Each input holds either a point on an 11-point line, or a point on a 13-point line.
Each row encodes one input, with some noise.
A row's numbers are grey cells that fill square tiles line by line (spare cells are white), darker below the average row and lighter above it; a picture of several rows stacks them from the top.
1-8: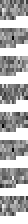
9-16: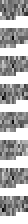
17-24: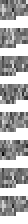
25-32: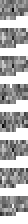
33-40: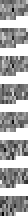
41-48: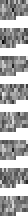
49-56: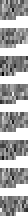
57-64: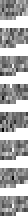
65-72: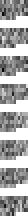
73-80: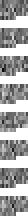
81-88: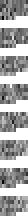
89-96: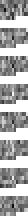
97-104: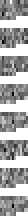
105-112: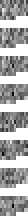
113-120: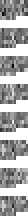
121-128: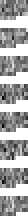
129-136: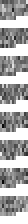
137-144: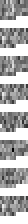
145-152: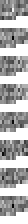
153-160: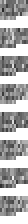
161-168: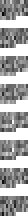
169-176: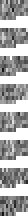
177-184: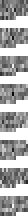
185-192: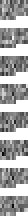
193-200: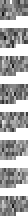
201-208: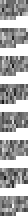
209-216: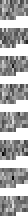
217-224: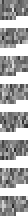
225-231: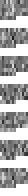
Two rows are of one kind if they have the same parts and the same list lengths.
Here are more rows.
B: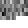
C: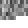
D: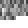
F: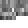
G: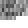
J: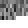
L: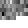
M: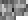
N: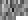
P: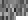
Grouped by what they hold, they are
B, F, J, L, P
C, D, G, M, N

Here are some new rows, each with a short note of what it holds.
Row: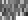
a point on a 13-point line
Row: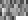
a point on an 11-point line
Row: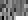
a point on a 13-point line
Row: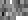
a point on a 13-point line
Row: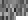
a point on a 13-point line
